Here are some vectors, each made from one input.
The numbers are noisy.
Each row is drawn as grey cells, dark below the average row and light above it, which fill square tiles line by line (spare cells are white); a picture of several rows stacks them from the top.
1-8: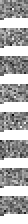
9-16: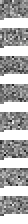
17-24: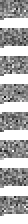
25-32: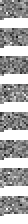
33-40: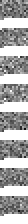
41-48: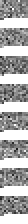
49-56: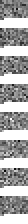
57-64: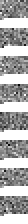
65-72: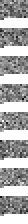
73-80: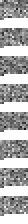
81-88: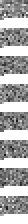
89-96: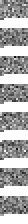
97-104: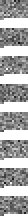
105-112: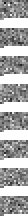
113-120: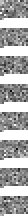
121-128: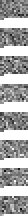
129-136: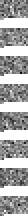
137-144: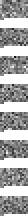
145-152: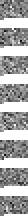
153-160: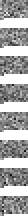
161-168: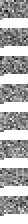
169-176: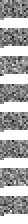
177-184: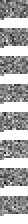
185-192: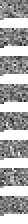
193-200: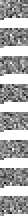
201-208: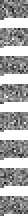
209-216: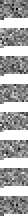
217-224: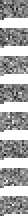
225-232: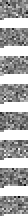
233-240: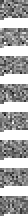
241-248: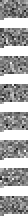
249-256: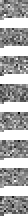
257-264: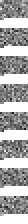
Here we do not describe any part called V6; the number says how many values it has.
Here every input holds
one of 8 labels, together with either a fixed value, or one of 8 labels and a value of V6.
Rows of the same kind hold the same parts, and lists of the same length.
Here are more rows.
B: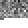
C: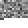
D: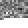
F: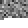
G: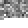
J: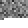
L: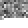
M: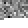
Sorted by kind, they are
B, C, D, G, L, M
F, J

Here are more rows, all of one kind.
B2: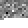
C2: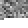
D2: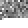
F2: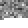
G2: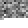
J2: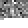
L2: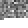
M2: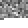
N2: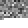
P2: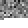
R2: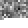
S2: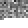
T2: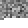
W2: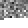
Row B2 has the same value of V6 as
N2, P2 and T2.
